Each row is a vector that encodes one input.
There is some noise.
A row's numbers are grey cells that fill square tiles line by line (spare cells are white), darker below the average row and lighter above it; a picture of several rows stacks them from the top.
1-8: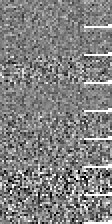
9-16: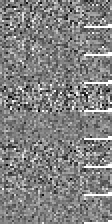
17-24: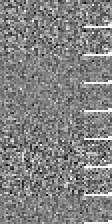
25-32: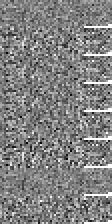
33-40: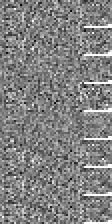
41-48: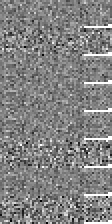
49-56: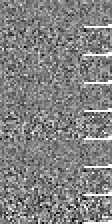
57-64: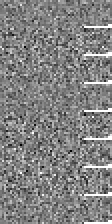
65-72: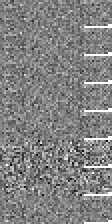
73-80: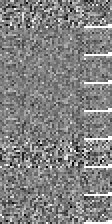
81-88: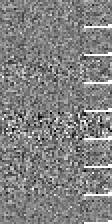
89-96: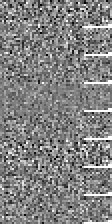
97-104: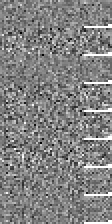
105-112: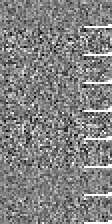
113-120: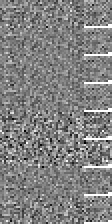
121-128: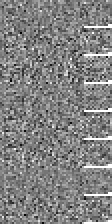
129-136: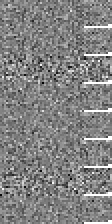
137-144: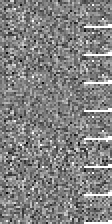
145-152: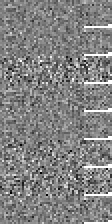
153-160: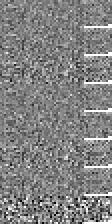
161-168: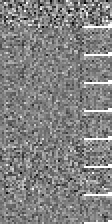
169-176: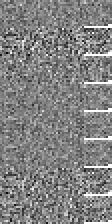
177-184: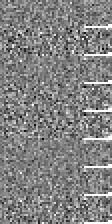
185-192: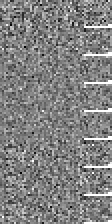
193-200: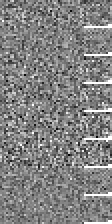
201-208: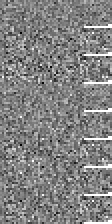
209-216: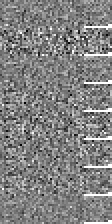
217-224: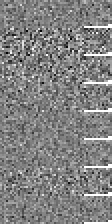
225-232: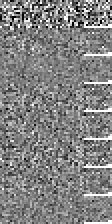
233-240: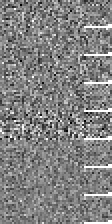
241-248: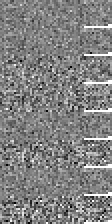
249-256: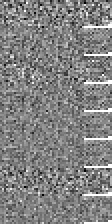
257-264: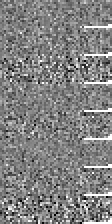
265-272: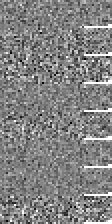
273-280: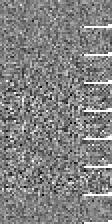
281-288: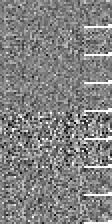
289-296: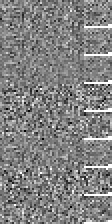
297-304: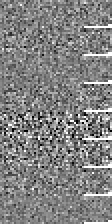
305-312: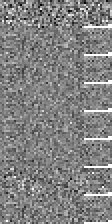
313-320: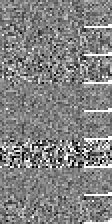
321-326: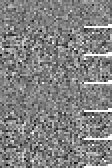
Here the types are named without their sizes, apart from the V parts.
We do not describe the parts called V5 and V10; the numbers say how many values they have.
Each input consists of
either a point on a circle, or a point on each of two lines, a node of a tree, a true/false value, a value of V5 and a value of V10.
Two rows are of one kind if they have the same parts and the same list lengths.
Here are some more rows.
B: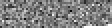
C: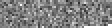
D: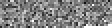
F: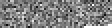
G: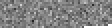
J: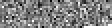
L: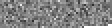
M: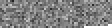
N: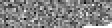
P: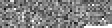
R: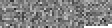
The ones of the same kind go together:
B, D, F, J, N, P
C, G, L, M, R

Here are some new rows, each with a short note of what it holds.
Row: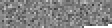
a point on each of two lines, a node of a tree, a true/false value, a value of V5 and a value of V10
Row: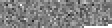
a point on each of two lines, a node of a tree, a true/false value, a value of V5 and a value of V10
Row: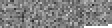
a point on each of two lines, a node of a tree, a true/false value, a value of V5 and a value of V10
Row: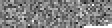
a point on a circle
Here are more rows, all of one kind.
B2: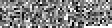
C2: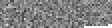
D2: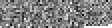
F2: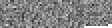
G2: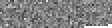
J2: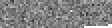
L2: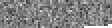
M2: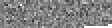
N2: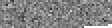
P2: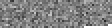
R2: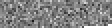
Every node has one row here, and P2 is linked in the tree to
L2.
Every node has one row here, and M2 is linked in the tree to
C2.
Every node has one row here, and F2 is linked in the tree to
B2.
